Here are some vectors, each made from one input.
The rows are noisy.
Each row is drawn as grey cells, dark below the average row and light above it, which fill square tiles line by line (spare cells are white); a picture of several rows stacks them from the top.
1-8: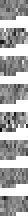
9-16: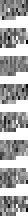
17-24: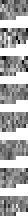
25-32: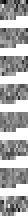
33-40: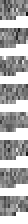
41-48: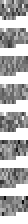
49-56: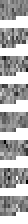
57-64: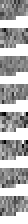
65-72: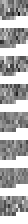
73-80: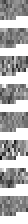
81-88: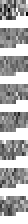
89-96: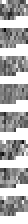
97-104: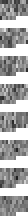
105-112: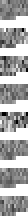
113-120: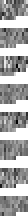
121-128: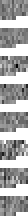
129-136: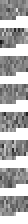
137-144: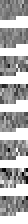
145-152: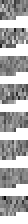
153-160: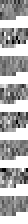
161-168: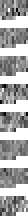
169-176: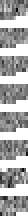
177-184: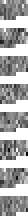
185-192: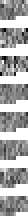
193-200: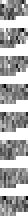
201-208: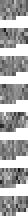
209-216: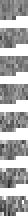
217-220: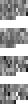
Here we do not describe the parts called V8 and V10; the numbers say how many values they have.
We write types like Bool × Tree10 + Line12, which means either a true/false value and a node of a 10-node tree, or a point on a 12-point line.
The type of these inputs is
Line7 × (Line9 + V10) + V8.
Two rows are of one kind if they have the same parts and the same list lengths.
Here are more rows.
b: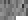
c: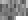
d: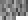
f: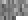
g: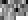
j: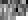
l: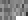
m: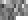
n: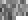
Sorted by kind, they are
b, d, f, l
c, m, n
g, j

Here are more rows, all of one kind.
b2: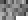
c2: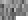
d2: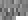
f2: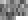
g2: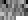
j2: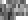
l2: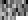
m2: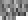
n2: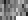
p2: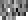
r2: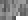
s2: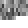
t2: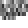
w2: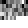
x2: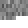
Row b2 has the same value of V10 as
d2, f2, g2 and r2.
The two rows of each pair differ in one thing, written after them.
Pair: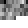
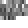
the value of V10
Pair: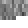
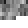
the value of V10
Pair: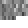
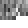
the value of V10
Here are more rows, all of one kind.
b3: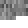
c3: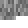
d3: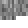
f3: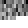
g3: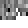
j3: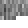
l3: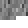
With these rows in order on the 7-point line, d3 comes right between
g3 and j3.
